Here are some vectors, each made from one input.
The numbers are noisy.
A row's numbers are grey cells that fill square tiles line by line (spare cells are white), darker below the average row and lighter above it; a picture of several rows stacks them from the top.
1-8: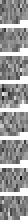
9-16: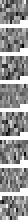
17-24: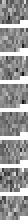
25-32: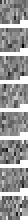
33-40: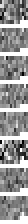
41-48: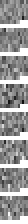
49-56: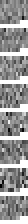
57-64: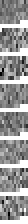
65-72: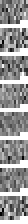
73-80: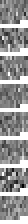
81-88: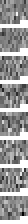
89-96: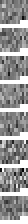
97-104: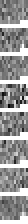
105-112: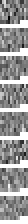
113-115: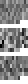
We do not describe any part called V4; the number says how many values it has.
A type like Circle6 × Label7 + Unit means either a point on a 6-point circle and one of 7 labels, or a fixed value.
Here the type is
List2(Bool × Label5 × V4).
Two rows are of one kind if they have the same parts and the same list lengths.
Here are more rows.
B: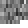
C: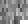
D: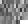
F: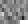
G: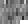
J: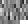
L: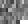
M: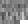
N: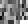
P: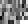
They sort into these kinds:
B, F, G, J
C, D, L, M
N, P

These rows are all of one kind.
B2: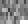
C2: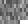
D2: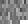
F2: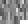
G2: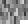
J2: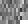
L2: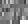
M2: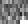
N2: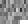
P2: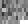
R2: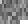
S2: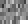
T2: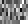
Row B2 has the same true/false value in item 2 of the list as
G2 and P2.
